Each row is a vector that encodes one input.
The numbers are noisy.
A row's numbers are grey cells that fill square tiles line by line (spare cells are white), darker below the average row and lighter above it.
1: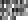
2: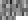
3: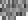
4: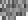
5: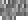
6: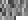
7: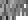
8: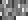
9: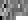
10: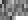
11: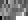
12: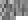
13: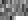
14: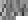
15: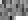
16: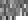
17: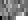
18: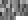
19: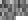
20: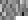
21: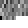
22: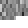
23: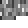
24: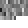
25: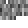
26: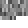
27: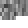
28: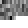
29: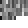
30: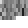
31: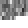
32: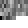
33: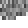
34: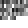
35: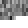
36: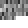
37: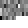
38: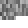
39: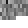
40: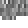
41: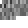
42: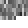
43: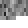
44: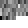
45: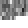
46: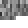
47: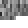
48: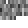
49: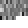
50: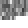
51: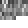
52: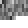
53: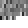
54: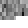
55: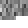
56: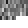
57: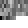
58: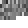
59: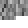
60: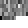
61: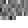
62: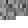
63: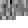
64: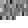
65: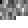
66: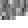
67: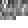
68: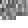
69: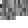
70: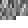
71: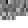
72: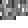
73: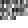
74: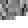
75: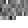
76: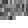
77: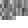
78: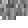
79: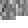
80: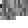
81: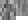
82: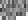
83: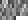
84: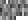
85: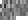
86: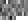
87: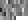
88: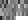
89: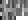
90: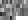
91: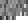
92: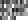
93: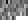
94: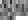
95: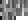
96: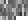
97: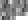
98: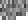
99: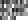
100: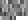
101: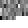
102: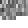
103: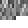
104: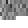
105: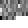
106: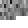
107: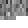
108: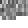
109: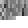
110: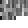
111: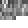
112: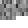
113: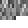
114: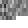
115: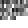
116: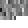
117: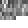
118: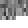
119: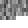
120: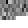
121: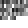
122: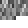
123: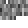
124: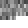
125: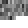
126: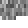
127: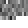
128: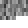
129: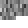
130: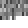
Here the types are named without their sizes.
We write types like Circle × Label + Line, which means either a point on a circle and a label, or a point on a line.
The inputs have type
List(Line).
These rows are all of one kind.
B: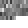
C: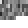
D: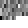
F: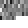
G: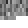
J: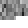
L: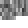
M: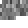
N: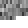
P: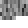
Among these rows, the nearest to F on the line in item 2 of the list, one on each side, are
J and M.
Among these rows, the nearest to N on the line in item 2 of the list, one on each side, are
B and M.
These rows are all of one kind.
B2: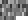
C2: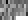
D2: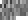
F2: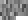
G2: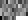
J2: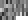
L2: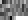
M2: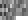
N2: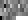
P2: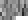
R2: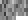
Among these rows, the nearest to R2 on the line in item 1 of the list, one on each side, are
J2 and M2.
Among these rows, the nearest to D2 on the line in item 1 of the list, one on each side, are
B2 and L2.
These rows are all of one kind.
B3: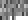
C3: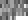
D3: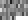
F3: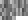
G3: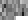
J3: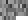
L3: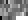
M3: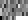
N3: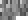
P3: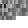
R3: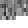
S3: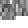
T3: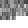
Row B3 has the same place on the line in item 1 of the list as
C3, D3 and T3.
